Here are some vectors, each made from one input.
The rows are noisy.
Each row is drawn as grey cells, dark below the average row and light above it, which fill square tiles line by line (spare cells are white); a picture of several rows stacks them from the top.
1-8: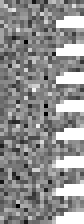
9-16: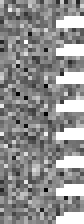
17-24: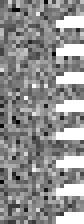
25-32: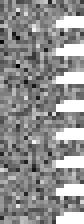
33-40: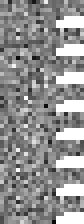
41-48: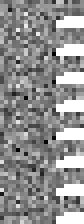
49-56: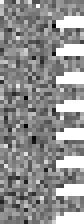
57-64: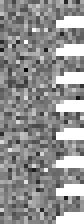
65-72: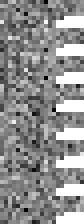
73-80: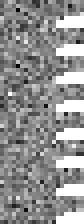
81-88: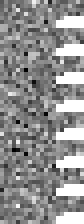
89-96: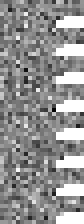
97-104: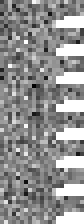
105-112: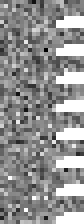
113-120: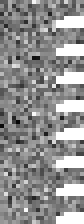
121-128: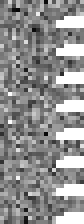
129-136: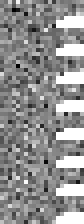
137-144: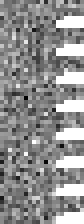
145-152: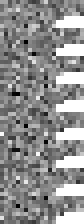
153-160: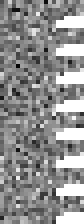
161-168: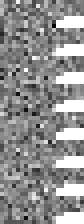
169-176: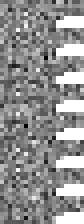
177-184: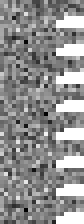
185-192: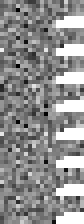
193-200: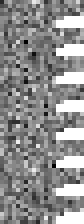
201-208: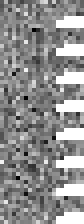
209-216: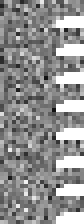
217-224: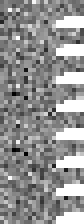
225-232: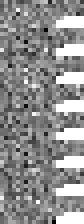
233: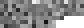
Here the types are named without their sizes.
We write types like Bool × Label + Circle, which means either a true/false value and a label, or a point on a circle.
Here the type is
(Bool × Bool × Bool × Bool + Line) × Line.
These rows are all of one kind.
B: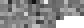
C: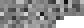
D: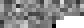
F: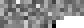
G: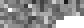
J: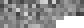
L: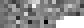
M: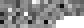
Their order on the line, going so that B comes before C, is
M, L, J, B, G, C, F, D.
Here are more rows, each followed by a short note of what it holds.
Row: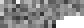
a point on a line and four true/false values
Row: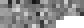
a point on a line and four true/false values
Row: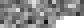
a point on a line and four true/false values
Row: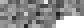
a point on a line and four true/false values
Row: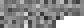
a point on a line and four true/false values
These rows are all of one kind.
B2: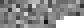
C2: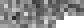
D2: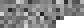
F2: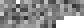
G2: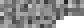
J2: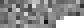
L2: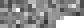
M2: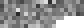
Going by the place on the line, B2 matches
J2 and L2.
